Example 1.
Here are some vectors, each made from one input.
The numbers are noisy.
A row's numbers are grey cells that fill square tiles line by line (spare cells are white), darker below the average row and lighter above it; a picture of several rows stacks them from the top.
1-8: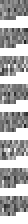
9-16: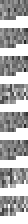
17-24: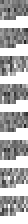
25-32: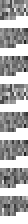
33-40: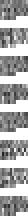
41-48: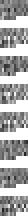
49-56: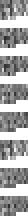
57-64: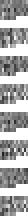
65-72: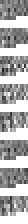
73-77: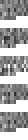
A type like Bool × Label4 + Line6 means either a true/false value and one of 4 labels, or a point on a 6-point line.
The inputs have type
Label5 + Line8.
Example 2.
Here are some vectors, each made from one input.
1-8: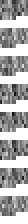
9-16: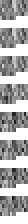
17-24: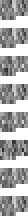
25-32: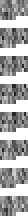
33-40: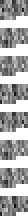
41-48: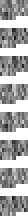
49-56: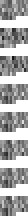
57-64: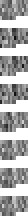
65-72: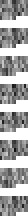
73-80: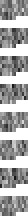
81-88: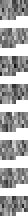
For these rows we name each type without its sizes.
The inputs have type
Label + Line.
